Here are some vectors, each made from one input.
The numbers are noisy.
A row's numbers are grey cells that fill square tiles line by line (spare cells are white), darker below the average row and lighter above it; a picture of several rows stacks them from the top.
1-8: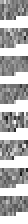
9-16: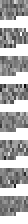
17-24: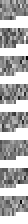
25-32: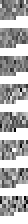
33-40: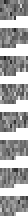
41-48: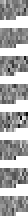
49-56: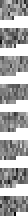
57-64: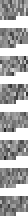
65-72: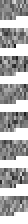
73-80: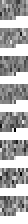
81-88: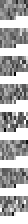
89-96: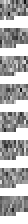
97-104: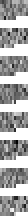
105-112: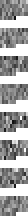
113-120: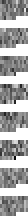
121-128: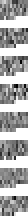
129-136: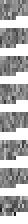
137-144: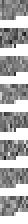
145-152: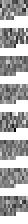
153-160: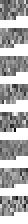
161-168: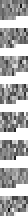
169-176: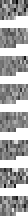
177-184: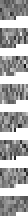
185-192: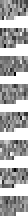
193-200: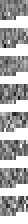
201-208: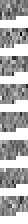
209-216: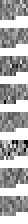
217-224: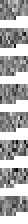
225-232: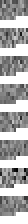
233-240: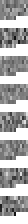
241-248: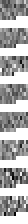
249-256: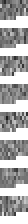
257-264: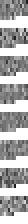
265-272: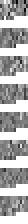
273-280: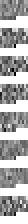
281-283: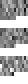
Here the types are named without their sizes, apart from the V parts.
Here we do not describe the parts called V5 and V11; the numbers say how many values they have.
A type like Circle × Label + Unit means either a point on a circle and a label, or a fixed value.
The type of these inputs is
Bool × Line × V5 × V11.
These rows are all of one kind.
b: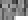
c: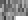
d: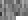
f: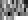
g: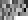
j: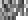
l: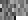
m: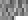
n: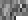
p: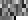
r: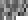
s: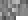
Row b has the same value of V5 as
c, d, m and n.
